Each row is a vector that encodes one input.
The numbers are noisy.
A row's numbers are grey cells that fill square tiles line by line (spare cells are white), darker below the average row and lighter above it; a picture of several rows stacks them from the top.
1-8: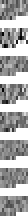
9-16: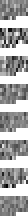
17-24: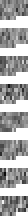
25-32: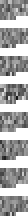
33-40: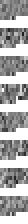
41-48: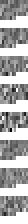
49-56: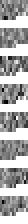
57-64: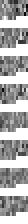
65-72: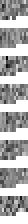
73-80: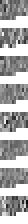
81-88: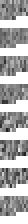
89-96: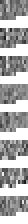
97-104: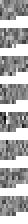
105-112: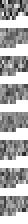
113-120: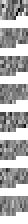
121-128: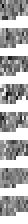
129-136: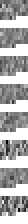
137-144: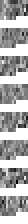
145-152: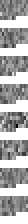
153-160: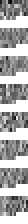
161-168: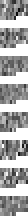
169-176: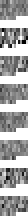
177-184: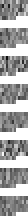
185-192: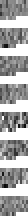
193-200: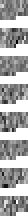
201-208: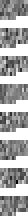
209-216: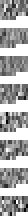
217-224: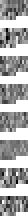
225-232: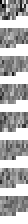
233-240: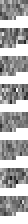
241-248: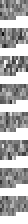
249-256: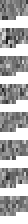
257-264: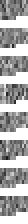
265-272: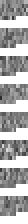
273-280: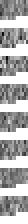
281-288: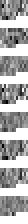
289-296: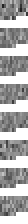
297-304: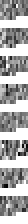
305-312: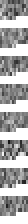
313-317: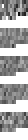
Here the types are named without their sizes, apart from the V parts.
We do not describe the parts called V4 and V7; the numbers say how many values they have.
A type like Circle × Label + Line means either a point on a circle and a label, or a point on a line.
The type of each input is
(Bool × Circle + V7) × Line + V4.
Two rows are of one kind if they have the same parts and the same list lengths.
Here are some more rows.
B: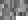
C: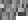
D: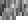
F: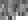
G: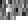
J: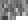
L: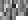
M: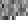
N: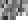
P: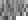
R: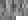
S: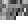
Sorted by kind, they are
B, C, J, M, N, P
D, F, G, R
L, S

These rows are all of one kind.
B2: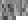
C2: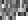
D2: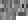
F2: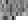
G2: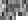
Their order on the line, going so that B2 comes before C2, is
D2, F2, B2, C2, G2.
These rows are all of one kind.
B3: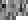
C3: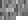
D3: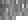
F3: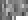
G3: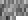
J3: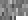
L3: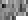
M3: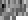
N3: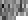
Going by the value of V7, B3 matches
J3 and L3.
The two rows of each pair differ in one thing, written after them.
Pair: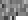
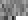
the place on the circle
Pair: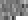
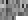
the place on the circle
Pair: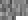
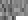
the place on the circle
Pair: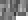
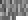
the place on the line
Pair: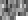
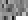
the place on the line
